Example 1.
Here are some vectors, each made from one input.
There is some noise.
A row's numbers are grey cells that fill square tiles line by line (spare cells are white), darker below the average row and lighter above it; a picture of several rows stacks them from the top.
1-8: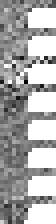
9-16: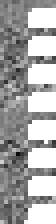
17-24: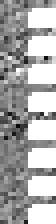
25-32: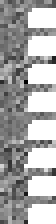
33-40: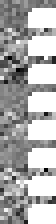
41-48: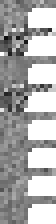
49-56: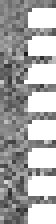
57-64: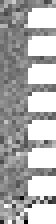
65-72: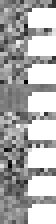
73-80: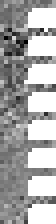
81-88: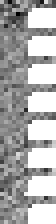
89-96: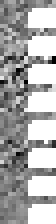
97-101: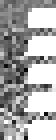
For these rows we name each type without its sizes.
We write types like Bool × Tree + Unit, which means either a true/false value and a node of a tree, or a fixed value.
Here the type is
List(Line).
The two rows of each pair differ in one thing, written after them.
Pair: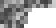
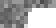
the place on the line in item 2 of the list
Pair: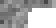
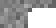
the place on the line in item 1 of the list
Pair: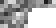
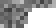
the place on the line in item 1 of the list
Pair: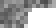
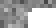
the place on the line in item 2 of the list
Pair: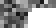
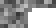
the place on the line in item 1 of the list
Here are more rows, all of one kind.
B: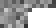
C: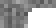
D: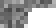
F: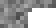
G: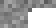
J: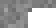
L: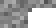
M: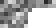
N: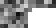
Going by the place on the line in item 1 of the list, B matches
C and G.
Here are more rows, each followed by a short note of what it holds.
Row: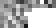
the empty list
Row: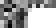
the empty list
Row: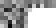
the empty list
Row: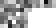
the empty list
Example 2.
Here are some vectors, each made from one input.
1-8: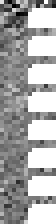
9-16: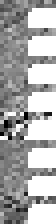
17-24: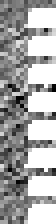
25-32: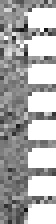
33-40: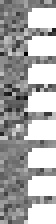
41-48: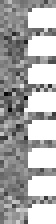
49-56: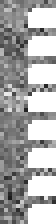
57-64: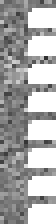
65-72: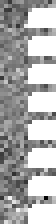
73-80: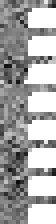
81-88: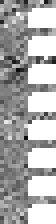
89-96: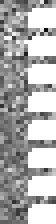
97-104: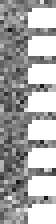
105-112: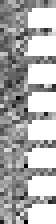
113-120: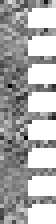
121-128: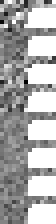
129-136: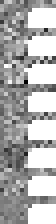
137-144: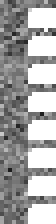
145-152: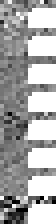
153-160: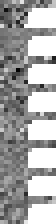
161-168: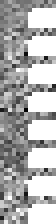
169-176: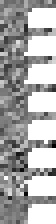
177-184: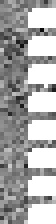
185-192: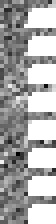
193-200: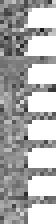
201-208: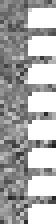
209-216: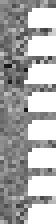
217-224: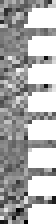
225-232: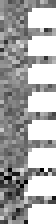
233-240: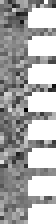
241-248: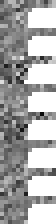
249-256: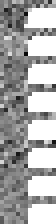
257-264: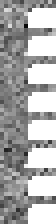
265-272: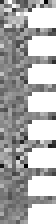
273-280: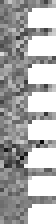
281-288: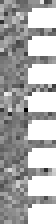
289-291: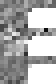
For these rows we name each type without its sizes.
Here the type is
Circle + Line × Line + Unit.
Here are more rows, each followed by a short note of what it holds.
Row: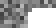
a fixed value
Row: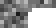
a point on each of two lines
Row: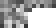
a fixed value
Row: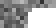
a point on each of two lines
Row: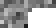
a point on each of two lines
